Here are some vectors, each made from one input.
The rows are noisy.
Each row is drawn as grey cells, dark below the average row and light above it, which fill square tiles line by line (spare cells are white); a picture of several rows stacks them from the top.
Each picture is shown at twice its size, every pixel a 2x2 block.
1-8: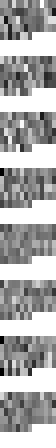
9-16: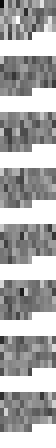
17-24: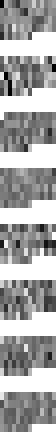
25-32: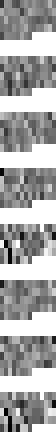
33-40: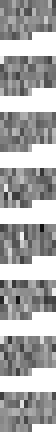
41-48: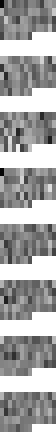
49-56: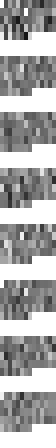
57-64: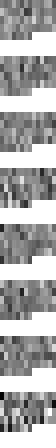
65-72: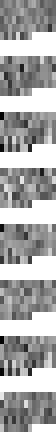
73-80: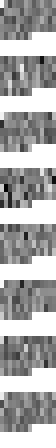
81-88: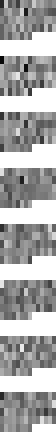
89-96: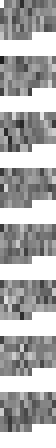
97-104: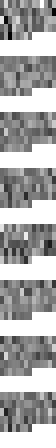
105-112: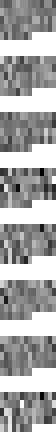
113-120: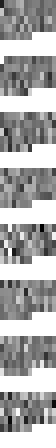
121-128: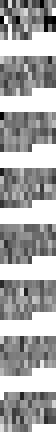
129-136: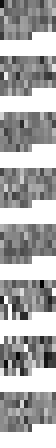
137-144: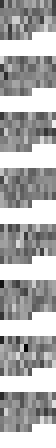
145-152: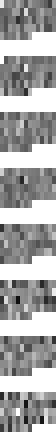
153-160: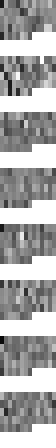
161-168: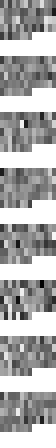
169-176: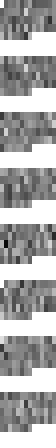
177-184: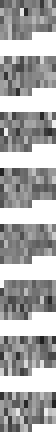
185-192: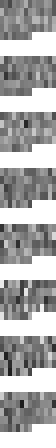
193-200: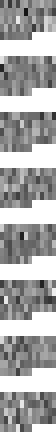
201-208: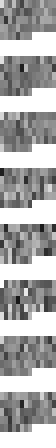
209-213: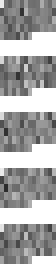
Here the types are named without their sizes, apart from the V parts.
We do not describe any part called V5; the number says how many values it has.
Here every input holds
a value of V5, together with a list of points on a circle.
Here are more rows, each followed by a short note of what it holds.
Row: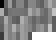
a value of V5, together with the empty list
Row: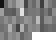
a value of V5, together with a list of two items
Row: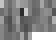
a value of V5, together with a list of one item
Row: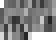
a value of V5, together with a list of one item
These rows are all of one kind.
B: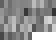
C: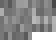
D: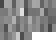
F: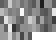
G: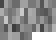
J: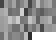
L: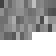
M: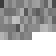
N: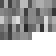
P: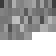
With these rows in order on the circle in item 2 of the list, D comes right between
L and N.
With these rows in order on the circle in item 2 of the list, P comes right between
C and L.
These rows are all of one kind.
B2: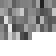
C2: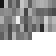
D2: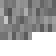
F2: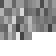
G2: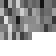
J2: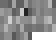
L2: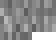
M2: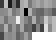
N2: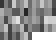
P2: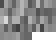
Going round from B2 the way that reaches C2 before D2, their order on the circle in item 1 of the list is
B2, C2, P2, F2, N2, D2, G2, L2, J2, M2.
